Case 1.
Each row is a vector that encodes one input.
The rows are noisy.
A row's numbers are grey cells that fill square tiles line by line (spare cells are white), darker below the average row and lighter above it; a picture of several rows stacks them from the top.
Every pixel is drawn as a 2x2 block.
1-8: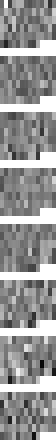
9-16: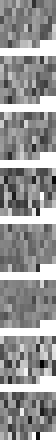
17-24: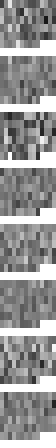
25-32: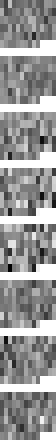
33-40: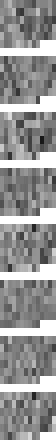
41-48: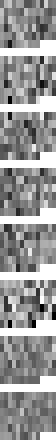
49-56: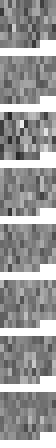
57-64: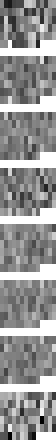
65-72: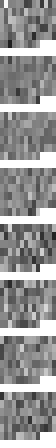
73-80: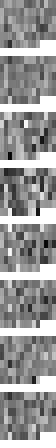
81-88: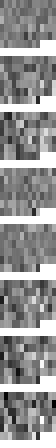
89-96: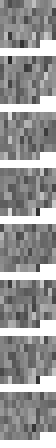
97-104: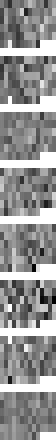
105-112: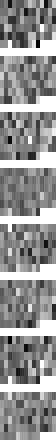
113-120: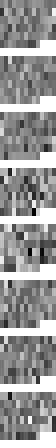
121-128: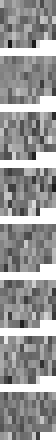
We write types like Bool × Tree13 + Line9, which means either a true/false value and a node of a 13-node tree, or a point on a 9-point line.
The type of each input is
Tree9.
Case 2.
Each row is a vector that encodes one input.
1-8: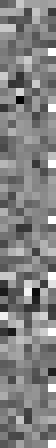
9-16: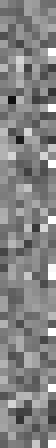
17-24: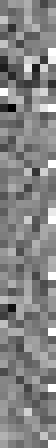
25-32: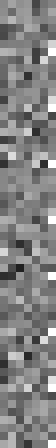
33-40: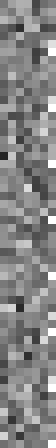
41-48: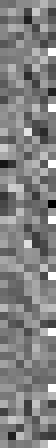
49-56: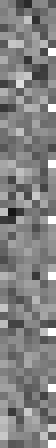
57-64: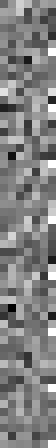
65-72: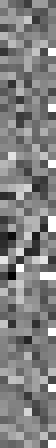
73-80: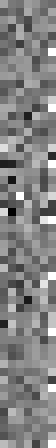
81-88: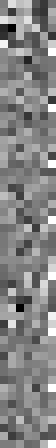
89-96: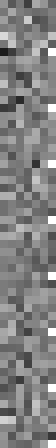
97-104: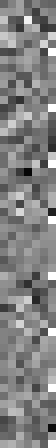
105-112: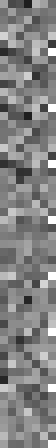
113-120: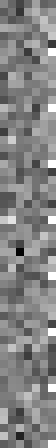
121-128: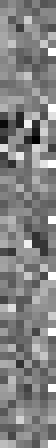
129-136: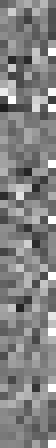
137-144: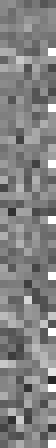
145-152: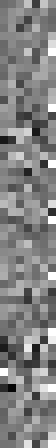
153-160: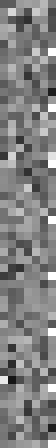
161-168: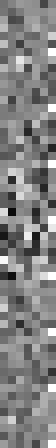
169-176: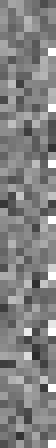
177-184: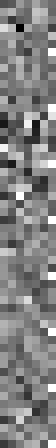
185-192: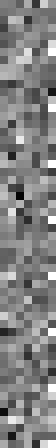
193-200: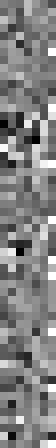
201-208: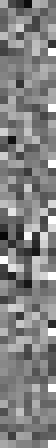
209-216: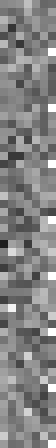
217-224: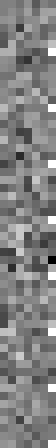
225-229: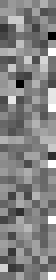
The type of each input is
Tree13 + Unit.
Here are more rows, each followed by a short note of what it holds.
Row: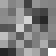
a node of a 13-node tree
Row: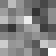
a node of a 13-node tree
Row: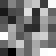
a fixed value
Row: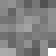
a node of a 13-node tree
